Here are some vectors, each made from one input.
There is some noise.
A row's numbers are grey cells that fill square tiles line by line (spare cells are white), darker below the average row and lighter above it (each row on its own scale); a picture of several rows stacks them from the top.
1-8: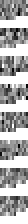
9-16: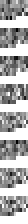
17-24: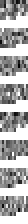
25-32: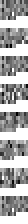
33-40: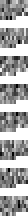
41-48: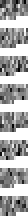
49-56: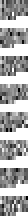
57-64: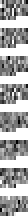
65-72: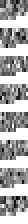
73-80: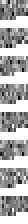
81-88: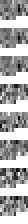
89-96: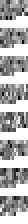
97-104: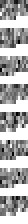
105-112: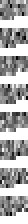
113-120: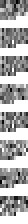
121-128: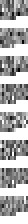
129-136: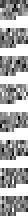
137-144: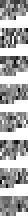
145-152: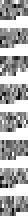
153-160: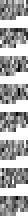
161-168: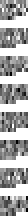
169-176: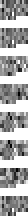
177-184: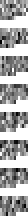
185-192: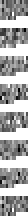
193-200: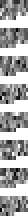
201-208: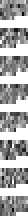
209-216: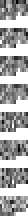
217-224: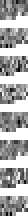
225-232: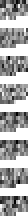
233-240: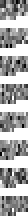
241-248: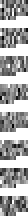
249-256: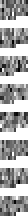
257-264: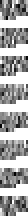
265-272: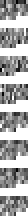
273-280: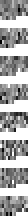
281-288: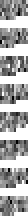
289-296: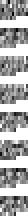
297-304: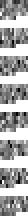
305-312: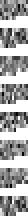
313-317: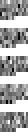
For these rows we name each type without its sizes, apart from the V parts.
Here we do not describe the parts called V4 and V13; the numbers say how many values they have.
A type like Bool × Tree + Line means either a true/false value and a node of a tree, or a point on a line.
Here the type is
Bool × Line × V4 + V13.
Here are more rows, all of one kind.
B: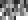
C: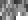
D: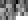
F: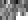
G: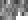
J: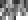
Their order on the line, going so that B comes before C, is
D, F, G, B, J, C.
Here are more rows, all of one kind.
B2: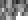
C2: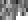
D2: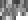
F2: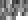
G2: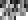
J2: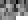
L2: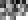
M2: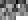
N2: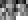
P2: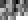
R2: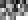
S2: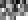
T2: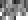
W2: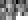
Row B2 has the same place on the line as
D2, F2, L2 and T2.
